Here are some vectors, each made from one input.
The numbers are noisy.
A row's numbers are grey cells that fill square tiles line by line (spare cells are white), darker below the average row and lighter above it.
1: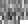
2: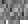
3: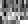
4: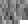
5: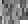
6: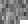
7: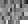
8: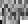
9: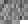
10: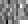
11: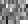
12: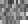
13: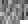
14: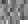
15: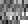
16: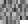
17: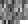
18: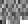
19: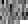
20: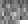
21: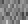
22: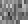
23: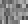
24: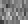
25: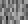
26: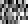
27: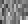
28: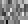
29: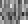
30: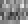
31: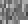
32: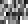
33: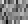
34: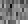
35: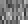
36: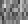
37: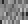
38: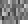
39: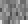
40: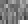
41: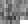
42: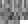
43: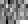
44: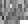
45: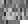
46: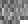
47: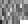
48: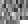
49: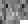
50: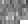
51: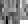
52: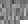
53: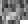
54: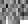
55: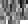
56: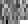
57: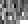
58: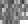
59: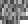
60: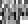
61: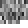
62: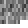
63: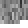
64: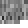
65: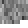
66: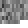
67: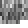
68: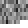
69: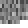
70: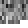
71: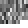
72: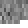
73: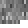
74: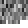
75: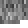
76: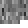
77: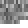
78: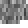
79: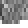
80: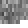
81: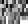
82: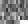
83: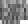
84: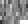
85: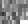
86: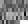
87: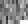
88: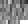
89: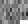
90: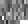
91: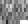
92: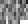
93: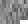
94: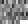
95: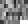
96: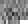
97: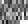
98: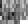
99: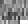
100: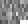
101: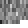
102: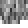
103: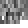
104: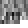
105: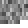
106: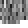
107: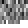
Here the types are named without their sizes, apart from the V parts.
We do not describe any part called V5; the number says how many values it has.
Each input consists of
a list of items, each a true/false value and a value of V5.
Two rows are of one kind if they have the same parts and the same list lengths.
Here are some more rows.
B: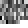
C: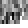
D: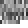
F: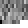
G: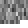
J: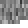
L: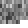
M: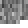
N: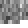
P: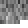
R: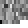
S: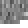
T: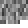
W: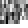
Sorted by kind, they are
B, D, J, L, M, N, S
C, W
F, G, P, R, T

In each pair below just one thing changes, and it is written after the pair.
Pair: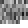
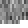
the true/false value in item 2 of the list
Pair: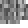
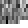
the value of V5 in item 2 of the list
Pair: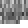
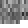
the true/false value in item 1 of the list
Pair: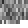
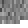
the value of V5 in item 1 of the list
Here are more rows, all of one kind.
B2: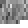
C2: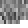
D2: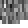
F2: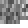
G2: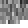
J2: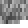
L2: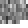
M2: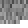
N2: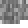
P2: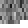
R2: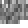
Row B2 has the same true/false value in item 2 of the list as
G2 and R2.
